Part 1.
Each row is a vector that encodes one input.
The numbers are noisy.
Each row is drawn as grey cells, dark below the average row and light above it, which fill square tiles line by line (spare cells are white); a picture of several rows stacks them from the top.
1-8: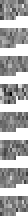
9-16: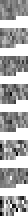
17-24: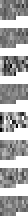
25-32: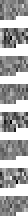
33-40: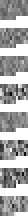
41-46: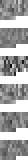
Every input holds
a node of a 10-node tree.
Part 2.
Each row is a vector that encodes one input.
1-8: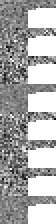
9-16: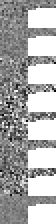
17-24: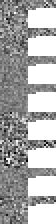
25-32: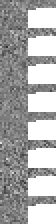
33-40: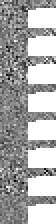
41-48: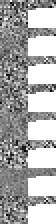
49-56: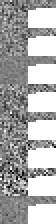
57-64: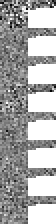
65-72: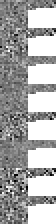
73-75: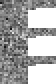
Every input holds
either a point on an 11-point circle, or a fixed value.
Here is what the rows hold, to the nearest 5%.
About 90% of them hold a point on an 11-point circle. The rest hold a fixed value.
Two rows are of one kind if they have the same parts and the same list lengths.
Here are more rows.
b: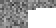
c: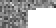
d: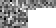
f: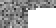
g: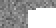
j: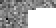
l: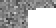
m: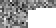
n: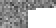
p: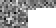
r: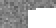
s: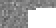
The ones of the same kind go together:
b, c, f, g, j, l, m, n, r, s
d, p

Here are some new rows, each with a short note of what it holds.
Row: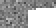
a fixed value
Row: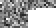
a point on an 11-point circle
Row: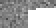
a fixed value
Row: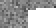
a point on an 11-point circle
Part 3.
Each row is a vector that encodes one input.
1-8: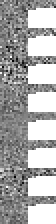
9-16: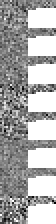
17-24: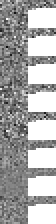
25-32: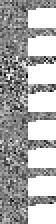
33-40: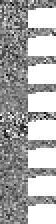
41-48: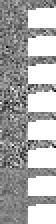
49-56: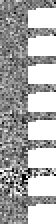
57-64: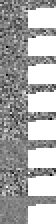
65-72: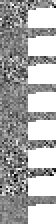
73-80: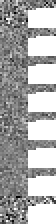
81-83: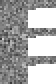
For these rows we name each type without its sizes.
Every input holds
a node of a tree.
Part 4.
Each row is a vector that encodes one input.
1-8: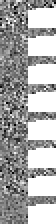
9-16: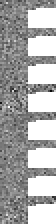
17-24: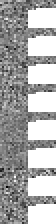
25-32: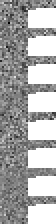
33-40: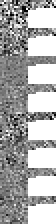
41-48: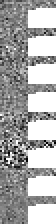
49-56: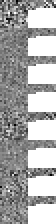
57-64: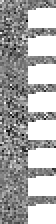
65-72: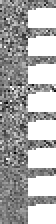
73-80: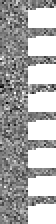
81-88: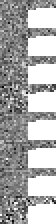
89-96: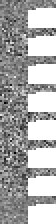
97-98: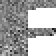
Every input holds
either a point on an 11-point circle, or a fixed value.
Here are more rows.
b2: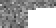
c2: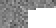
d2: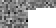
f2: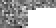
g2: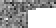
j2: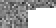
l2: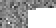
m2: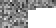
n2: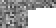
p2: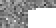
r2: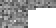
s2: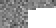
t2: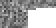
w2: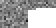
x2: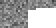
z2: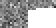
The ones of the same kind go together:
b2, c2, d2, g2, j2, l2, m2, p2, r2, s2, t2, w2, x2, z2
f2, n2

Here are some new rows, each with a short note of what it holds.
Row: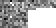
a point on an 11-point circle
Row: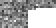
a point on an 11-point circle
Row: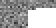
a fixed value
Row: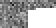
a point on an 11-point circle
